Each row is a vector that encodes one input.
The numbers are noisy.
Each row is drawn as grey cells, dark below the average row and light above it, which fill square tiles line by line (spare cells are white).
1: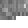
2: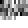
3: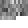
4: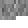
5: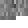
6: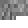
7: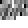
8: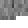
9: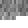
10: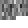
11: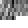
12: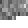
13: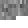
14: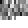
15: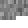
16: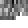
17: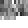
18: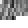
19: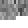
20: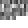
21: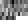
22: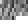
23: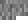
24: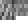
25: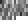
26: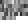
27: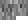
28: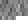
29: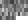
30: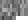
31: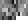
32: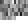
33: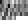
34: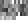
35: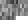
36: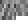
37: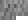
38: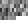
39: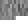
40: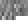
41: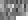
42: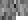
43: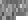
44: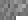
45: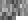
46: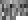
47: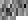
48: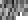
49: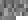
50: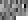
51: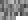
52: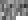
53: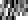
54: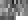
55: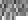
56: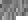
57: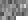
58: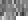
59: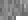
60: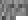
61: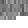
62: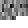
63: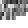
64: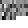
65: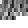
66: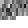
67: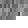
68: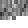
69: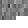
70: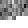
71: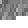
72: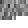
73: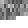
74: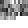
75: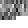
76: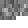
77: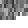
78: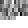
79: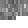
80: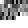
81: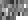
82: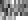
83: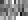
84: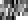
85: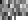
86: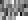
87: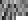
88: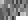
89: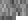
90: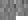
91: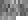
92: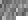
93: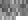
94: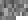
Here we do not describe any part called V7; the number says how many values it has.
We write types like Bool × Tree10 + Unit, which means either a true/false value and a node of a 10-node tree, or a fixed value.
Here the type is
(Bool × Bool × Bool + Unit) × V7 + Circle5.
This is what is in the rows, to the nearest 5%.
About 15% of them hold a point on a 5-point circle. The rest hold a value of V7, together with either a fixed value, or three true/false values.
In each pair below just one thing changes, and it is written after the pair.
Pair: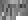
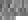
the value of V7
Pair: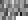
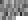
the value of V7
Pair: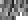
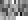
one of the three true/false values
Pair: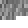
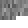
the value of V7
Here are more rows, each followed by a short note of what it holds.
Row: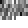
a value of V7
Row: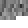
a value of V7
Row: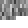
three true/false values and a value of V7
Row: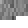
three true/false values and a value of V7
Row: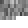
three true/false values and a value of V7
